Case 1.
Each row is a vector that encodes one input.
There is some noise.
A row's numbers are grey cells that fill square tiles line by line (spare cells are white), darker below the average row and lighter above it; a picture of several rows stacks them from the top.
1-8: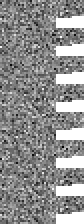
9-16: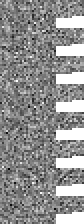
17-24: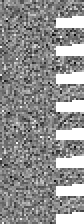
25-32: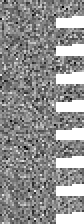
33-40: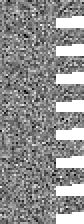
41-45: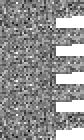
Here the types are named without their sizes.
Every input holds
either a point on a line, or a node of a tree.
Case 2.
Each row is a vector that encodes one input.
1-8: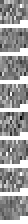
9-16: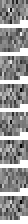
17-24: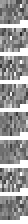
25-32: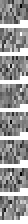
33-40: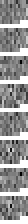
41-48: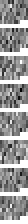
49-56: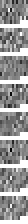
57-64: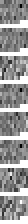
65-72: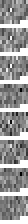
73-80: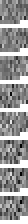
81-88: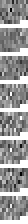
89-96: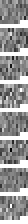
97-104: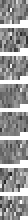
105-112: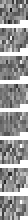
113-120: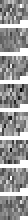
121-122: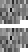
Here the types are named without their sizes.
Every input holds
a point on each of two lines and a true/false value.
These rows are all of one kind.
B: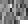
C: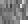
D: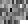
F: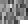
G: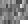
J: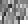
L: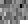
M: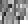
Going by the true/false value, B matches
F and L.
